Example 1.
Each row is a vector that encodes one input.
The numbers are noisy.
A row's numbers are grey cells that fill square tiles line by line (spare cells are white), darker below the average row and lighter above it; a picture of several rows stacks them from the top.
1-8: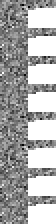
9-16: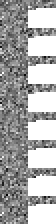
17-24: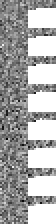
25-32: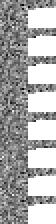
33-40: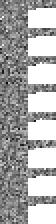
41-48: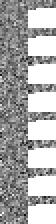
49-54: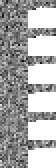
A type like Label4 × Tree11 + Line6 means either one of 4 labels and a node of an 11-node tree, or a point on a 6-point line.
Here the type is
Line5 + Line8.
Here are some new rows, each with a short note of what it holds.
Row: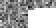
a point on a 5-point line
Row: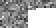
a point on an 8-point line
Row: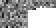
a point on an 8-point line
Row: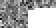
a point on a 5-point line
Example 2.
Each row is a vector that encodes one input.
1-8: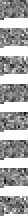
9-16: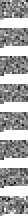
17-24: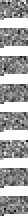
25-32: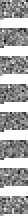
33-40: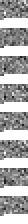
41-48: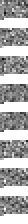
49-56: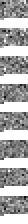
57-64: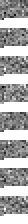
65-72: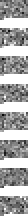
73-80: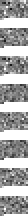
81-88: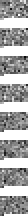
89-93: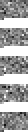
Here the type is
Bool × Circle11.
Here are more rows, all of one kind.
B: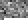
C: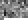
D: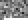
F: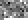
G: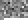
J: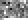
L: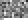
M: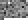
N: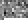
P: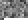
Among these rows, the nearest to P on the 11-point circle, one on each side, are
G and L.
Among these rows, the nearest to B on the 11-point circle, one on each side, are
L and M.
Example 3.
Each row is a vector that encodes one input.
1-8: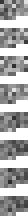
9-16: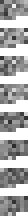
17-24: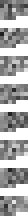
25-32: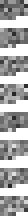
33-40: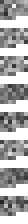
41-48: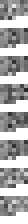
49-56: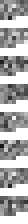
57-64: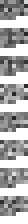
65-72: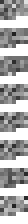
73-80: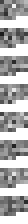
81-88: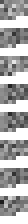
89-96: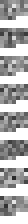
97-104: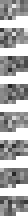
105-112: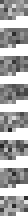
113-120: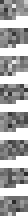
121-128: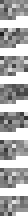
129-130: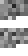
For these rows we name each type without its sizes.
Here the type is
Bool × Bool × Bool × Bool + Tree.
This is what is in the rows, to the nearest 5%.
About 40% of them hold a node of a tree. The rest hold four true/false values.
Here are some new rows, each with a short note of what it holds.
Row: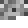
a node of a tree
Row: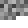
four true/false values
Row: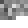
a node of a tree
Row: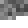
four true/false values
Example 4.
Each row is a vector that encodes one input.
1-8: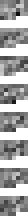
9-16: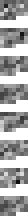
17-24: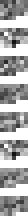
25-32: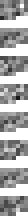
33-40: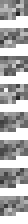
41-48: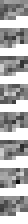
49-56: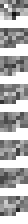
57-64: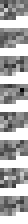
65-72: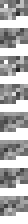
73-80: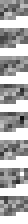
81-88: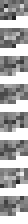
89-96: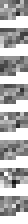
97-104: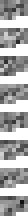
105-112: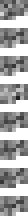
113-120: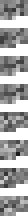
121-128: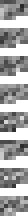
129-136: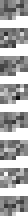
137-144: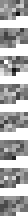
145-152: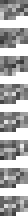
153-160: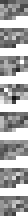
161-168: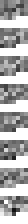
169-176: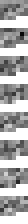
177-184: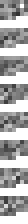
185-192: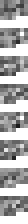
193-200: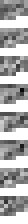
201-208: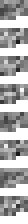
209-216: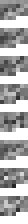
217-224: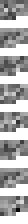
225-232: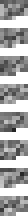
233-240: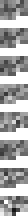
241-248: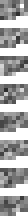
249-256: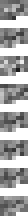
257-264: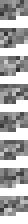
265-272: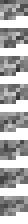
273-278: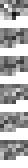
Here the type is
List2(Line17).
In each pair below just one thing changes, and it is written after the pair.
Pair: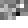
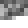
the place on the 17-point line in item 1 of the list
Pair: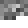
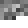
the place on the 17-point line in item 2 of the list
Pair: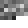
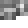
the place on the 17-point line in item 1 of the list
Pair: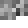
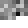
the place on the 17-point line in item 1 of the list
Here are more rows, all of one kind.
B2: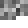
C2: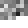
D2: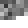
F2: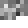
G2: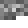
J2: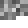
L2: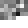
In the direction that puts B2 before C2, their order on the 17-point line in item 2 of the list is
F2, J2, B2, C2, G2, L2, D2.
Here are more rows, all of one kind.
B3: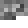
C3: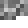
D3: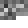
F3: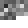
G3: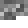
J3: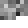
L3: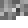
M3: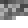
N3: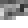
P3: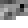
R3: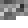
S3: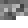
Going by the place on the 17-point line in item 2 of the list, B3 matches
C3, G3, P3 and R3.
